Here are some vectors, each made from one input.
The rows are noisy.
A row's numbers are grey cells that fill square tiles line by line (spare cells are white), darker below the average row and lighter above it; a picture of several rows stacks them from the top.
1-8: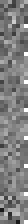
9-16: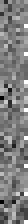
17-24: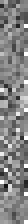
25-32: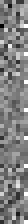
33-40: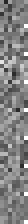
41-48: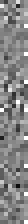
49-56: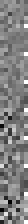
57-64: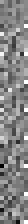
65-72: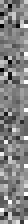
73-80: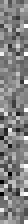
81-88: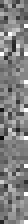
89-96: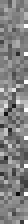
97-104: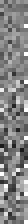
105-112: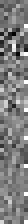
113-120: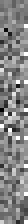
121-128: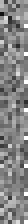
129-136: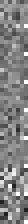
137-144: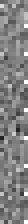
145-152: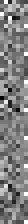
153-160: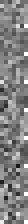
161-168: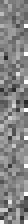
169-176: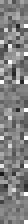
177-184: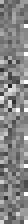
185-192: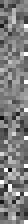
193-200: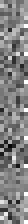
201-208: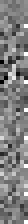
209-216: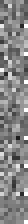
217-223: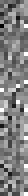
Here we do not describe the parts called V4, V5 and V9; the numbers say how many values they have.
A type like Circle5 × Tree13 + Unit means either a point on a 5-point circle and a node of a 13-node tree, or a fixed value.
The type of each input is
Bool × Bool × Bool + (Label7 + Line6) × V4 + V5 × V9.
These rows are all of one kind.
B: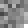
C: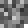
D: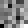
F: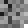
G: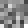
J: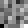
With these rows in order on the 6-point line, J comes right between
D and G.
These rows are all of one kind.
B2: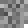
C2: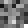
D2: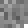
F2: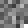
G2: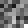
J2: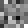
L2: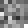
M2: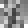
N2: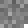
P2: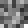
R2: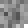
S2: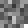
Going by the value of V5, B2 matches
L2, N2 and P2.
